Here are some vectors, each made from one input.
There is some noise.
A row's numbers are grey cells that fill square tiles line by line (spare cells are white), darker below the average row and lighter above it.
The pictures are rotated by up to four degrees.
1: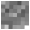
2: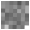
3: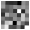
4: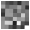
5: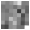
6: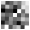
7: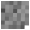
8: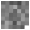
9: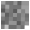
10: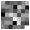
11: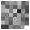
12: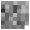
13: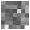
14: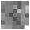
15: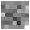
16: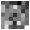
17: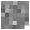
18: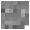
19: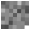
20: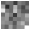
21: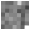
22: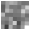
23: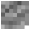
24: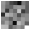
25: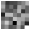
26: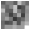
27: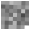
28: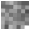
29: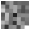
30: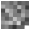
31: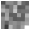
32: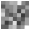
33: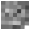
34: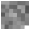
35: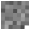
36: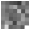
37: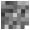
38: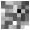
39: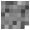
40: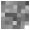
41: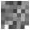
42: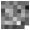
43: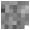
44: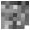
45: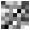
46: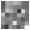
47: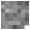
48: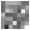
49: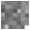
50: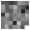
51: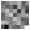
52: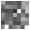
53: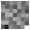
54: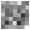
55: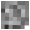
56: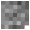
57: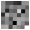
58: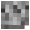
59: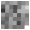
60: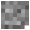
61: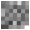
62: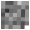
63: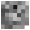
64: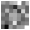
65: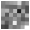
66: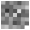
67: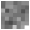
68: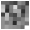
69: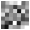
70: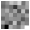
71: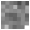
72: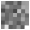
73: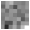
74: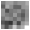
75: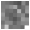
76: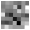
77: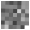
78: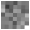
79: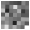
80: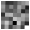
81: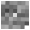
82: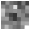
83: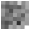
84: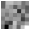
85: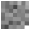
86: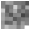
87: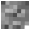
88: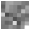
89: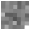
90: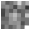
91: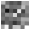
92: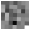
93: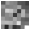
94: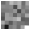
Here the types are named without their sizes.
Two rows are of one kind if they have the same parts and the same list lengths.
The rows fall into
2 kinds.
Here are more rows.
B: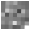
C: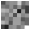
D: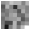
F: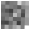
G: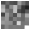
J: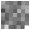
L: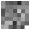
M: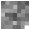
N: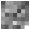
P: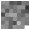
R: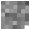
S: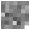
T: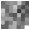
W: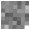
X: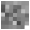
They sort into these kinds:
B, J, L, M, N, R, S, W, X
C, D, F, G, P, T

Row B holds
a point on a line.
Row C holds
a point on a circle and a point on a line.
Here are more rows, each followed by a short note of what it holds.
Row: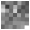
a point on a circle and a point on a line
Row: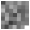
a point on a circle and a point on a line
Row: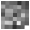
a point on a line
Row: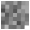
a point on a line
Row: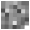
a point on a line
